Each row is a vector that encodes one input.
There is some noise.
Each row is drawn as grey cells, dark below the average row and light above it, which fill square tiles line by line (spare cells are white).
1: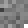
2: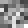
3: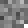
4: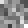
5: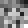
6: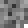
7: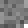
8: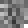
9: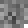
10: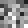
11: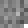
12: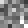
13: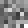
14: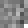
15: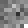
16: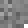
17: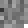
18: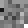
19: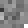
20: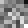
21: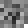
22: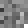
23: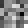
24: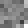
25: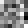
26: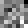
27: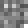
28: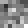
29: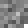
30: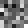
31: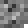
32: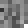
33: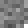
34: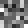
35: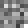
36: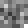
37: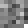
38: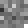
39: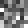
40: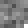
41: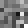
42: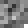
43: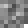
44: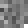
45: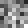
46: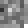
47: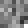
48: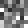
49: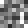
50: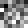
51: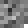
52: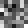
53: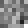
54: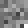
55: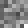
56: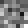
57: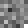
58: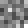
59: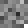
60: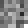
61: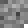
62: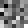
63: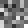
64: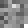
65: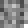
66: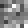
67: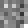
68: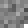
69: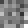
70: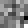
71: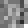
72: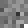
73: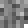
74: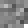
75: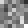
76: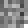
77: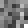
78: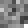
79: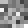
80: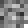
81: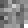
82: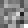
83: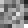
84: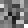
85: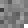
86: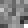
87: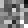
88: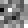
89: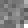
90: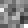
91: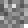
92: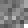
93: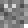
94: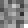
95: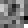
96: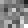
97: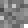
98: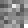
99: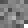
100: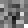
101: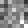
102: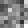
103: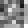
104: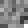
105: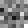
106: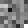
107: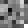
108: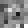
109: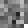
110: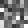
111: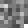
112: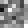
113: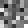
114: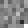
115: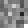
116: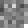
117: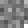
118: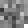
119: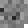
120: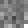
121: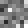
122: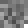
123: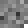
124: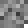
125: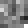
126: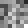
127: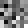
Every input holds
a true/false value, together with either a fixed value, or a node of a 9-node tree.
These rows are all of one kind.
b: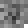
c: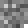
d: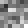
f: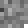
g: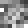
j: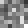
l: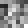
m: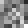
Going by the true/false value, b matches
c and f.
